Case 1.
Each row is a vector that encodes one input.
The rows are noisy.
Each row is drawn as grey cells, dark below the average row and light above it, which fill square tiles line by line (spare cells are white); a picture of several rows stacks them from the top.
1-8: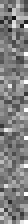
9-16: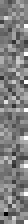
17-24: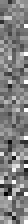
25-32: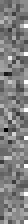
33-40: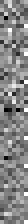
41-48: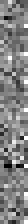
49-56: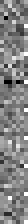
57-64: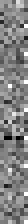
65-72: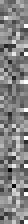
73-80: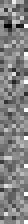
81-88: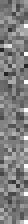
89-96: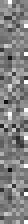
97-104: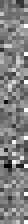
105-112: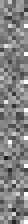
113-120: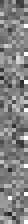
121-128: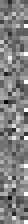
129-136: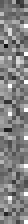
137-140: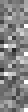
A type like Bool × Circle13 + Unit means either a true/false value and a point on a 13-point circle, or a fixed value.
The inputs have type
Bool × Bool × Bool + Unit.
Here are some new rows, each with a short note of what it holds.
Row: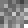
three true/false values
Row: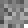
three true/false values
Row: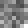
three true/false values
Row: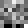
a fixed value
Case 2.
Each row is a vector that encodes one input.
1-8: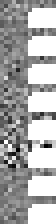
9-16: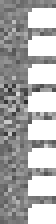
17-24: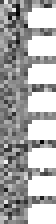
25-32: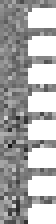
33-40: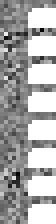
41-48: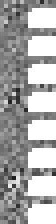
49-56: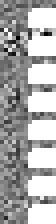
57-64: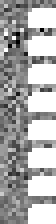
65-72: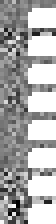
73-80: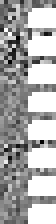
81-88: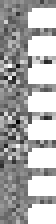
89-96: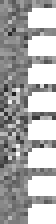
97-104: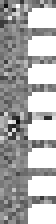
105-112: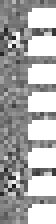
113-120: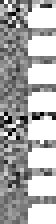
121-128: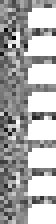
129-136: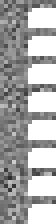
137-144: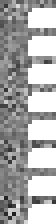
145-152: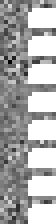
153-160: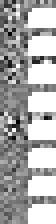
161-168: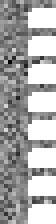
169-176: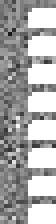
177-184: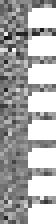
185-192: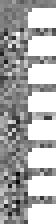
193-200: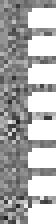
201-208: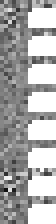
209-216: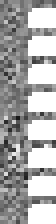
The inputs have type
Line9.
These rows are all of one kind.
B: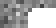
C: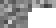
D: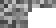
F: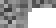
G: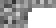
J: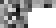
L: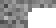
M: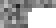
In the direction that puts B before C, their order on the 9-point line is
D, L, B, F, M, J, C, G.
